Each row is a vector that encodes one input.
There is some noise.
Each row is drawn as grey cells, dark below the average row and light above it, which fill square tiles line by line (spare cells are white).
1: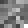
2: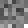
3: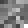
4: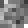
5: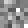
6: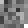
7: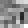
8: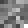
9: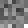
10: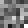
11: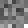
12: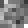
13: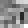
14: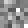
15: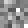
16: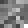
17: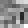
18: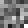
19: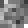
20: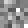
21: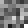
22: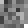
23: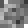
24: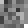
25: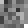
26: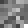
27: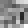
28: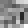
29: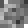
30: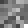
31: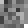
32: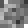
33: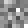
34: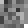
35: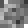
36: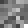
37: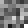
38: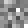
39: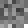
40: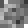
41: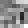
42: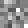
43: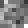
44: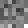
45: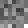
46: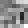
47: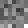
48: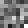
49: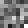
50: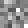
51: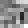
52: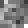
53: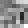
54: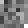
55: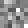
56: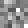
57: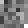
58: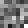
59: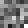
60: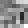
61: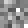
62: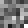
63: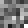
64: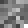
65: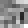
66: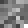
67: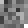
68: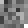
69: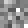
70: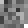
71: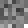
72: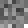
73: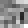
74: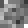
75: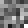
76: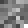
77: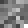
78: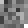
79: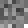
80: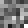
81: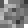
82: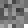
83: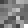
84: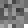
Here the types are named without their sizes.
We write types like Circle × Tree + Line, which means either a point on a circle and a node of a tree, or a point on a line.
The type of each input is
Tree.
